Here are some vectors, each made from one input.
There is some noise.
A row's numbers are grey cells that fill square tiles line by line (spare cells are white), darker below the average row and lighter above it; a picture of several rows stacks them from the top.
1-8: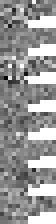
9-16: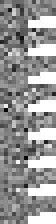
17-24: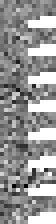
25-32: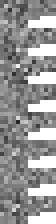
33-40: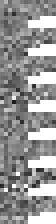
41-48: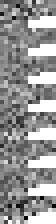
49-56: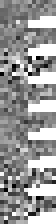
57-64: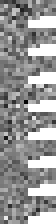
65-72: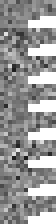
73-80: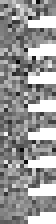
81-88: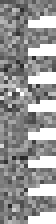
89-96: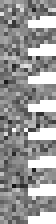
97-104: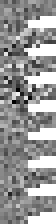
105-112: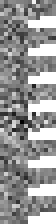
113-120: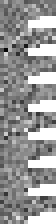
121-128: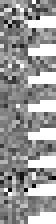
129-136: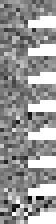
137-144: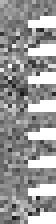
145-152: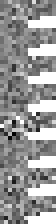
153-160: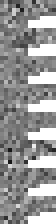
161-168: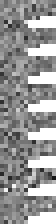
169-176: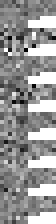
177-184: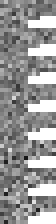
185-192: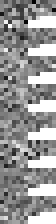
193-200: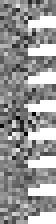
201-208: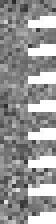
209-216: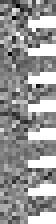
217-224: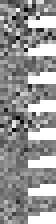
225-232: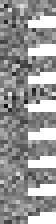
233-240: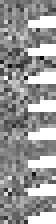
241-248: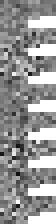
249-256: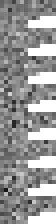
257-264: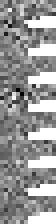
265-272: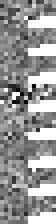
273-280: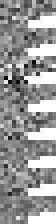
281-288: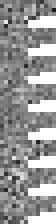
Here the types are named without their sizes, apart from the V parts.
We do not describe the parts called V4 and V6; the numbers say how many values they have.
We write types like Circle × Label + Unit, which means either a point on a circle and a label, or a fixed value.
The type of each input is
(Line + V4) × (Line + V6).
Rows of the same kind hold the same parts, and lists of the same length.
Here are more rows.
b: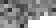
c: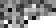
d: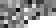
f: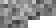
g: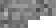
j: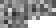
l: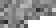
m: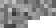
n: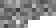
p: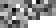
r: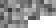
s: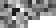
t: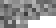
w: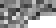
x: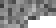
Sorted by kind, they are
b, p, w
c, f, g, l, r, x
d, m
j, n, s, t

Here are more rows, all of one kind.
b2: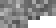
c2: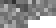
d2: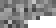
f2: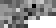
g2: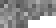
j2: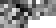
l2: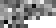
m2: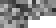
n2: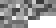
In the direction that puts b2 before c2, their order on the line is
l2, f2, g2, j2, m2, n2, b2, d2, c2.
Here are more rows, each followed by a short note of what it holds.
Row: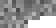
a value of V4 and a value of V6
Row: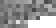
a value of V4 and a value of V6
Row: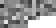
a point on each of two lines
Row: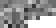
a point on a line and a value of V6
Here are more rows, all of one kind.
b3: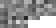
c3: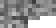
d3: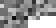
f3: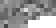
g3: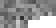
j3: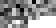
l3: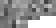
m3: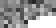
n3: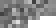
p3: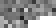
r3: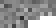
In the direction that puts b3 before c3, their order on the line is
j3, n3, d3, b3, f3, c3, m3, p3, r3, g3, l3.
